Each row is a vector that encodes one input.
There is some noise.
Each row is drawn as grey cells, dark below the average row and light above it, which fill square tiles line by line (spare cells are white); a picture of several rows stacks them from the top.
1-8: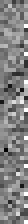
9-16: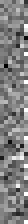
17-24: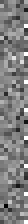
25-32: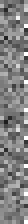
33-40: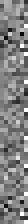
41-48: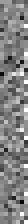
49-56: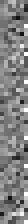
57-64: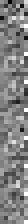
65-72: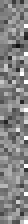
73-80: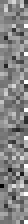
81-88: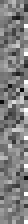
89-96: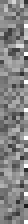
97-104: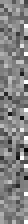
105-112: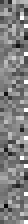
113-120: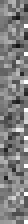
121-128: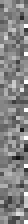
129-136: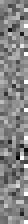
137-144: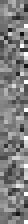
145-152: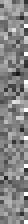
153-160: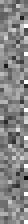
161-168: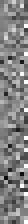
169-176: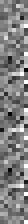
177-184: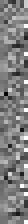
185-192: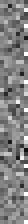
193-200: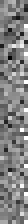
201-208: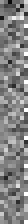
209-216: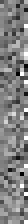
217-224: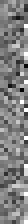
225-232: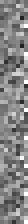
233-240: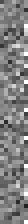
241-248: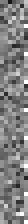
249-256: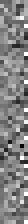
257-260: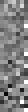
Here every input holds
a point on a 4-point line, together with either a point on a 4-point line, or a point on a 7-point line.
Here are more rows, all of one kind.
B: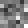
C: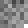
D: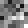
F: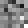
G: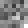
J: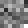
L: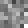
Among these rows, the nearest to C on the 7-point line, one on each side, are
G and L.
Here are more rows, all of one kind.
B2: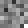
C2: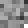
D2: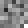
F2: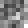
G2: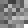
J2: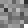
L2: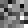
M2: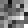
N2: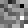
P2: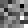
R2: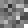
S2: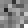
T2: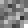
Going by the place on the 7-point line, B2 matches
D2, J2, N2 and S2.
